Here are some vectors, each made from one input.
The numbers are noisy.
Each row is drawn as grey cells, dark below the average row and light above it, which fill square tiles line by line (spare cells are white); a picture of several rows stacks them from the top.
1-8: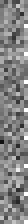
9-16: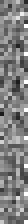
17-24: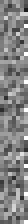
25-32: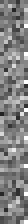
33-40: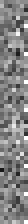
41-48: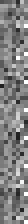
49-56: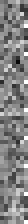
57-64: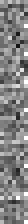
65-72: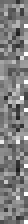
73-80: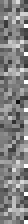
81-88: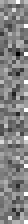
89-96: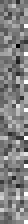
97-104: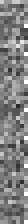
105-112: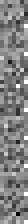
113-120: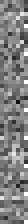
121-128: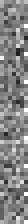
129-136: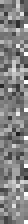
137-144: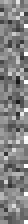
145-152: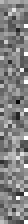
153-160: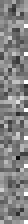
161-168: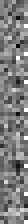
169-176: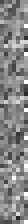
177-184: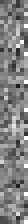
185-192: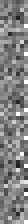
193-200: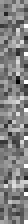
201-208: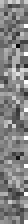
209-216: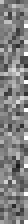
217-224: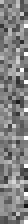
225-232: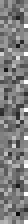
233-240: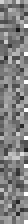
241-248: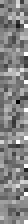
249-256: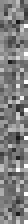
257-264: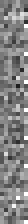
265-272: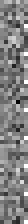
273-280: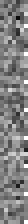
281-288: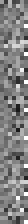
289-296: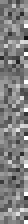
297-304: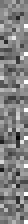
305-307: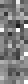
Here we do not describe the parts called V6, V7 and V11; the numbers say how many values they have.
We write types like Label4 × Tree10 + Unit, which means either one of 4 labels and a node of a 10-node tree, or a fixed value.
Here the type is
Bool × Label10 × V7 × V11 + Label5 × Label5 × List2(V6).
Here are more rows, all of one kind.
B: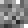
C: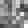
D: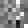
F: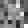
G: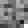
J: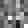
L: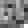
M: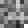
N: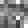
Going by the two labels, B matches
D and N.
